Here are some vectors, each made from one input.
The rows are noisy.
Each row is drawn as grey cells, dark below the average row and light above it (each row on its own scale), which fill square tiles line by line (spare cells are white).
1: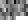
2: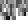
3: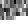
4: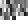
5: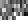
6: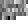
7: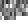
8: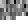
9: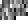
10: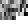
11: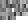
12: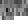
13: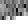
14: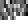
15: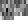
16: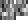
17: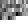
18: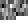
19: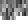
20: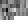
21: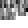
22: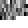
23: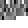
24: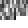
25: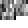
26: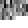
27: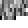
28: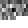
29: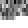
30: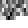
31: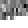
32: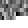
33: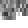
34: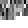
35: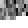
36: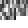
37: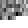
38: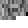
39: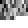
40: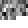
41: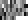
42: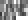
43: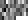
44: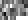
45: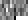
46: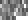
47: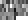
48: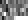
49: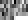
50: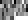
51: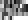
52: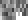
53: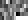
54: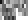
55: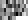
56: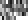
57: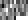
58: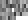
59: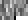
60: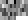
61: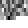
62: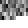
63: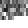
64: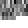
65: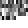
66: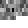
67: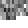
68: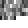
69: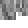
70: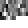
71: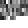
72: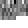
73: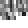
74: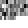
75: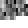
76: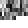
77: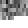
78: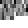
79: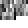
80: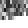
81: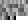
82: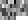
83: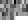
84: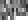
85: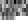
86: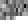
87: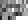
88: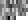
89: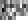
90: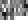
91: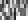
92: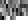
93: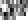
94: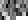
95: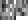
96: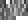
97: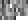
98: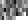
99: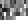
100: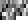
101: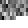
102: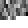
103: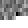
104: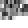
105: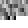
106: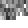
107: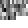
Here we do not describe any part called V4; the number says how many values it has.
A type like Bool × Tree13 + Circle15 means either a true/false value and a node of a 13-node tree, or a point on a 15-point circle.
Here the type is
(Label7 + Line5) × V4.
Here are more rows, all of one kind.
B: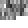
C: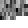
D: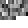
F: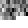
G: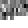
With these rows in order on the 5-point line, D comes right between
C and F.
